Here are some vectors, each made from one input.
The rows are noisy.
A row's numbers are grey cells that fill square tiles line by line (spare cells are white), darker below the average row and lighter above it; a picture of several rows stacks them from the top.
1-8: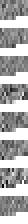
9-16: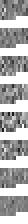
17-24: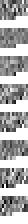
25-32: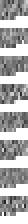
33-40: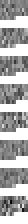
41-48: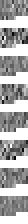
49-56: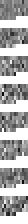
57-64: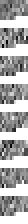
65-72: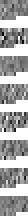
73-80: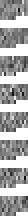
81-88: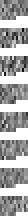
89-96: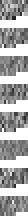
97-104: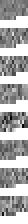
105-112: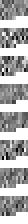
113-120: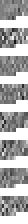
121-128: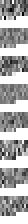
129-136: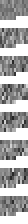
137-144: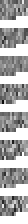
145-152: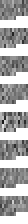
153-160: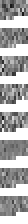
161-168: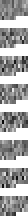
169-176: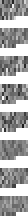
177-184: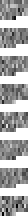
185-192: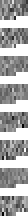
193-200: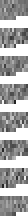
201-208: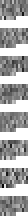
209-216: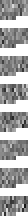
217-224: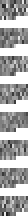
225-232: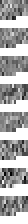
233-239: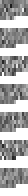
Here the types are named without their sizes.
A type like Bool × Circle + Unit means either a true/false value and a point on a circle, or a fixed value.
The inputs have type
Bool × Line.
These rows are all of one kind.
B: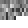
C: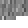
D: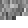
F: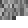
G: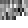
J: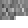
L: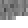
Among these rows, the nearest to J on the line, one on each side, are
C and F.
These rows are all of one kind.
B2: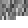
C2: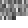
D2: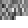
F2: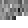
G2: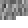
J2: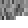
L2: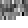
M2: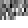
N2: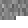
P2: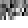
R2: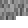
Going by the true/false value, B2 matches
C2, L2 and P2.
